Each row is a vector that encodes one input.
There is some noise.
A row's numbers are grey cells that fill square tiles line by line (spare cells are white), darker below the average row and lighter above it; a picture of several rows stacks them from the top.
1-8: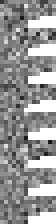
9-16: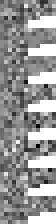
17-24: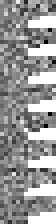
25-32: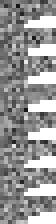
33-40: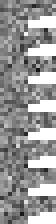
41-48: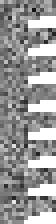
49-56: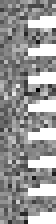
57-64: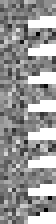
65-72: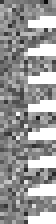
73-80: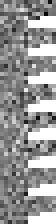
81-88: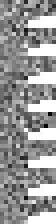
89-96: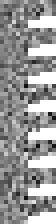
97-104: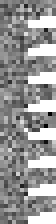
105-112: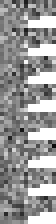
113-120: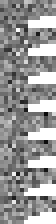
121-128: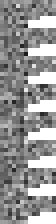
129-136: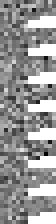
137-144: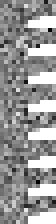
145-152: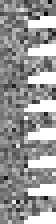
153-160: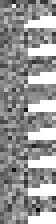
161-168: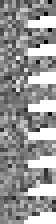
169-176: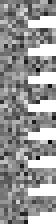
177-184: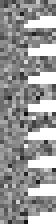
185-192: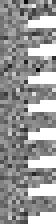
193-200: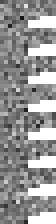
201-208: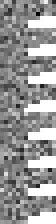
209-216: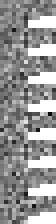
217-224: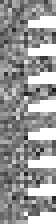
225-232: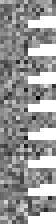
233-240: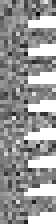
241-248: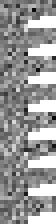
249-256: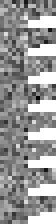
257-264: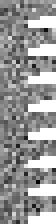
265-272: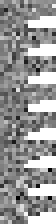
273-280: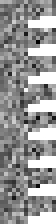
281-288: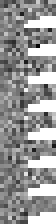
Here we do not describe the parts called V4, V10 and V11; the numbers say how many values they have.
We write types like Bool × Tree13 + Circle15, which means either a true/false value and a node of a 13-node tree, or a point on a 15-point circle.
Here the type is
Bool × V11 + (Line6 + V10) × (Line7 + V4).
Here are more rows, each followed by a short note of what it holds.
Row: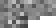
a point on a 7-point line and a value of V10
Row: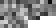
a true/false value and a value of V11
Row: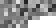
a true/false value and a value of V11
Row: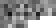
a point on a 6-point line and a point on a 7-point line
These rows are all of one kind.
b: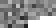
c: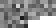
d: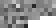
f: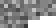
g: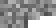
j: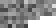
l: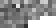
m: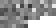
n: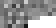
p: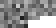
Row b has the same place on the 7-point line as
d, f, g and n.
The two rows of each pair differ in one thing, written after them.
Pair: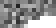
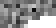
the place on the 6-point line
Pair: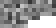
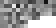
the value of V4
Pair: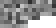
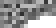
the value of V4
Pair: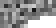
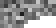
the place on the 6-point line
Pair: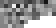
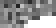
the value of V4
